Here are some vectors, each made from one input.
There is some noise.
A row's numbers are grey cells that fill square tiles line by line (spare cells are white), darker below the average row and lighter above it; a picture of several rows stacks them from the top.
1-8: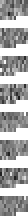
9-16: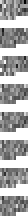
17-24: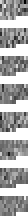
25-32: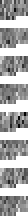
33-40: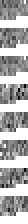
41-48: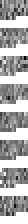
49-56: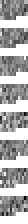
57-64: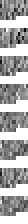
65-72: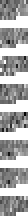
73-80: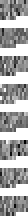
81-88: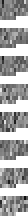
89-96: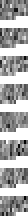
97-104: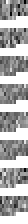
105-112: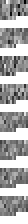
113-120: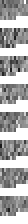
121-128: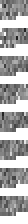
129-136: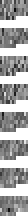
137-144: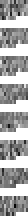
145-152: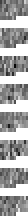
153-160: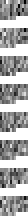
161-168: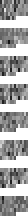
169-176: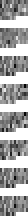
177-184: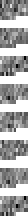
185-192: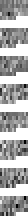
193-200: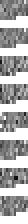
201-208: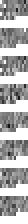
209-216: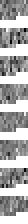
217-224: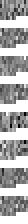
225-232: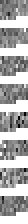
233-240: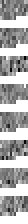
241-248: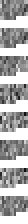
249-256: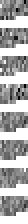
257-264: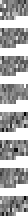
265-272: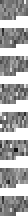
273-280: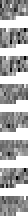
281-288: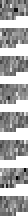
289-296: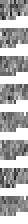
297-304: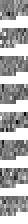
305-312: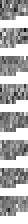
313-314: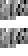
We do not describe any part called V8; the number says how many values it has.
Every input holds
a true/false value, together with either a point on a 12-point line, or a value of V8.
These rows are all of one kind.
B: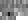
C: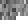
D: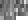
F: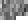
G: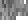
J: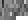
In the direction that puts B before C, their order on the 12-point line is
B, C, G, D, J, F.
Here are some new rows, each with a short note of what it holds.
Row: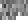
a point on a 12-point line and a true/false value
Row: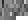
a point on a 12-point line and a true/false value
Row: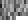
a true/false value and a value of V8
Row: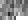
a point on a 12-point line and a true/false value
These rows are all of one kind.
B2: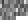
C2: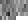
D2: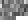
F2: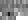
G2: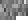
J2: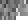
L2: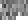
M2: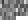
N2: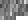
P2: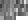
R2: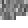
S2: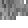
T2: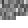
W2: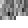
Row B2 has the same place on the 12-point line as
D2, M2 and T2.
